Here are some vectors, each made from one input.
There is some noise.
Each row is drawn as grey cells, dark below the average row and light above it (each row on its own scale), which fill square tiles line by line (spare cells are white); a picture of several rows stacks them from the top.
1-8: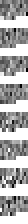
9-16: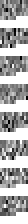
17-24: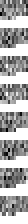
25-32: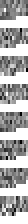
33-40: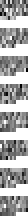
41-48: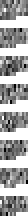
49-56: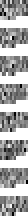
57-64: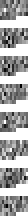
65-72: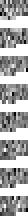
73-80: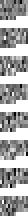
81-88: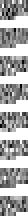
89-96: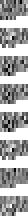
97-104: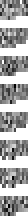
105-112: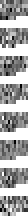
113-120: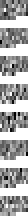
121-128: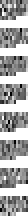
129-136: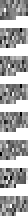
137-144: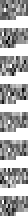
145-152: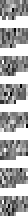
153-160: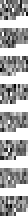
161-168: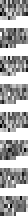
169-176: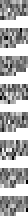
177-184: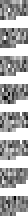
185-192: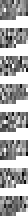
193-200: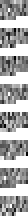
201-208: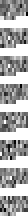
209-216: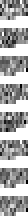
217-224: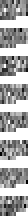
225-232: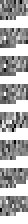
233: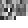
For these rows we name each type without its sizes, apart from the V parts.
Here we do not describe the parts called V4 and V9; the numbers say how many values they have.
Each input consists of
a label, together with either a point on a line, or a true/false value, a value of V4 and a value of V9.
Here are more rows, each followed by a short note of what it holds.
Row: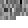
a label and a point on a line
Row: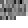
a label and a point on a line
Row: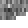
a label and a point on a line
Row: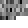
a label and a point on a line
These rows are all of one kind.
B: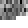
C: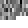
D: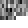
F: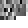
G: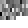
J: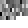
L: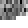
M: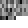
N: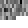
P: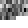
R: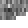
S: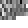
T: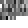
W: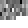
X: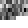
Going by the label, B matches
L, P, R and X.
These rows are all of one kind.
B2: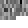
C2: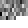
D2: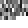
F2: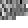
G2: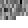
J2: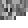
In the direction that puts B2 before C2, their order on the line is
D2, F2, B2, G2, C2, J2.
